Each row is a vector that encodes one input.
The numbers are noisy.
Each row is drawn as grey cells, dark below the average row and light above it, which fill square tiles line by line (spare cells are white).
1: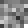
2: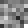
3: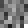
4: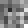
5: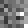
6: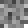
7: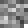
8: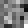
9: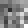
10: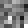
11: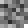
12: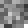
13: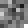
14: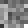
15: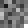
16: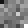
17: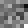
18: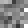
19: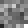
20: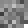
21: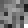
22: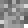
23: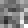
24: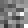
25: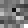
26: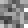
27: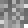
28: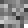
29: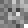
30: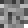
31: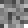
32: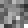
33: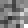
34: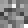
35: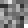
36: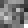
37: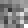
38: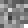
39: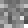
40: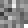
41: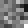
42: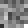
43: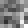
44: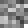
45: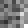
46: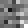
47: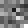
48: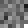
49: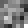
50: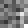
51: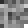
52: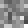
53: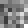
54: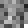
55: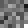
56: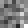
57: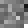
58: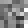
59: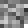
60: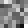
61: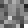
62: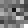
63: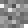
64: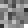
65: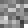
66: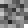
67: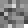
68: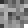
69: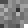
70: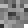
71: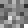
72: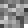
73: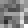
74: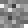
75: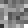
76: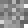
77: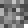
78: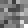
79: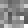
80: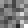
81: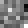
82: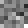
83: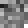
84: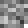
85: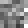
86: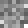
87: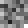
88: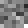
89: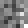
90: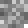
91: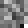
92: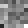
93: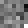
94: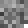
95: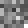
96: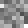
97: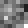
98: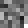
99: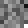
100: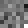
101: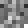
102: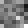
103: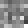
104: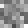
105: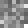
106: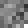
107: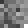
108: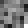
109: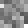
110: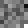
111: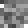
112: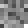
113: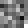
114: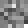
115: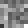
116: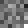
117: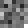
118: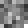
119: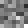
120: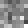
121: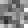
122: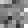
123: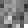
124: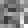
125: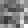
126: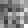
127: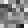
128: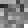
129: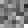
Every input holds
a point on an 11-point circle and a true/false value, together with either a point on an 11-point circle, or a fixed value.
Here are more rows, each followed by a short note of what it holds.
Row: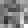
a point on an 11-point circle and a true/false value
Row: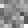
a point on an 11-point circle and a true/false value
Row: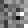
a point on each of two 11-point circles and a true/false value
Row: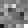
a point on each of two 11-point circles and a true/false value
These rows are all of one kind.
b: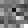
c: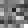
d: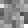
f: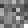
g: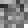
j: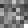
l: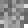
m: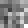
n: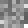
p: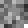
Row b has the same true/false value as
c and d.
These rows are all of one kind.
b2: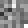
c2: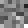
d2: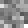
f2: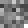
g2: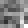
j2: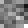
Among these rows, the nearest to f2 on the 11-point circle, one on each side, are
g2 and j2.
